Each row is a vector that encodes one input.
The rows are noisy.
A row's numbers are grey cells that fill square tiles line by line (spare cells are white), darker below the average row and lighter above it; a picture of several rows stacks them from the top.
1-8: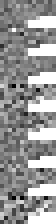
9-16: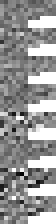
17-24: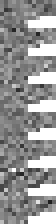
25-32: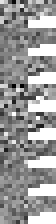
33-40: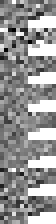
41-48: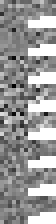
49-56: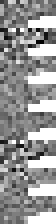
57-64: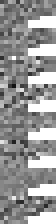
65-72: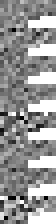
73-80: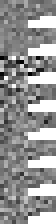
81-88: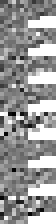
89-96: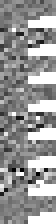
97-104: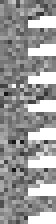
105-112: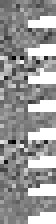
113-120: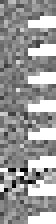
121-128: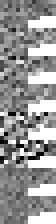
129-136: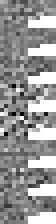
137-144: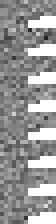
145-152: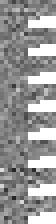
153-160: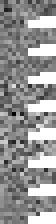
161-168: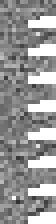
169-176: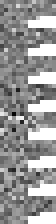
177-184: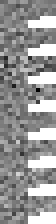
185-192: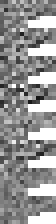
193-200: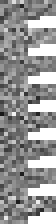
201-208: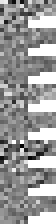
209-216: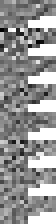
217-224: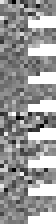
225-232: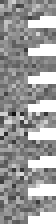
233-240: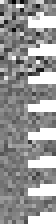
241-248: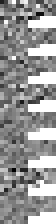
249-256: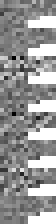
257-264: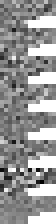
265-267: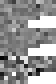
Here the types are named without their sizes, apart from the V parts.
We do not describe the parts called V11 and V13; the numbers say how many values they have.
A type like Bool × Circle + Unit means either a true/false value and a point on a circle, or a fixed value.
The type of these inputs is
((Bool × Circle + Unit) × V13 + Unit) × V11.
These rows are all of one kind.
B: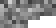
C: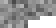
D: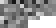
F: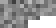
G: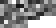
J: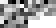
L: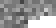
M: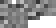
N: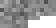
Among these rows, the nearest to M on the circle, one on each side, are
B and J.
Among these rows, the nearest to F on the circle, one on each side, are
B and D.
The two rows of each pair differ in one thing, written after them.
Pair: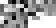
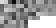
the place on the circle
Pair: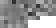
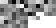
the value of V13
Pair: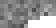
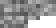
the true/false value
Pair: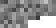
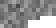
the value of V13
